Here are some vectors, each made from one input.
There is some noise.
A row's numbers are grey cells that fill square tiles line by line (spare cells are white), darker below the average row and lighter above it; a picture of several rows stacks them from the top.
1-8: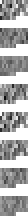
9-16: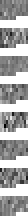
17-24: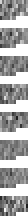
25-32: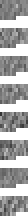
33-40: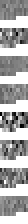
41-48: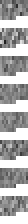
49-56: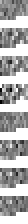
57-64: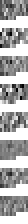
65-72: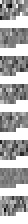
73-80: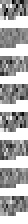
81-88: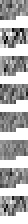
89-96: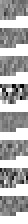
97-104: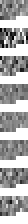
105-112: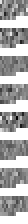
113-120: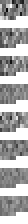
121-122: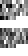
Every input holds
a point on a 9-point circle and one of 12 labels.
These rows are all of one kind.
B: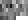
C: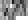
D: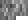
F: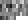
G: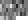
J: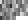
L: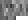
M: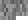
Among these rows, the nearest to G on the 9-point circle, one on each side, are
D and F.
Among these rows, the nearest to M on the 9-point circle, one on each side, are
B and J.
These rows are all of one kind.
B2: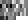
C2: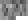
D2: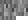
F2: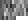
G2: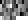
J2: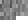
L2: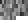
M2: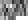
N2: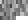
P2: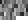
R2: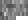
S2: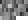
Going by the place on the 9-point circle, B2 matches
D2, F2, J2 and N2.
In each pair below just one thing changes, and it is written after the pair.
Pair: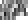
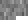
the place on the 9-point circle
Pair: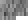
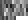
the place on the 9-point circle
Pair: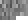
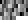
the label
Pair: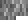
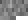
the label
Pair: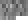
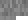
the label
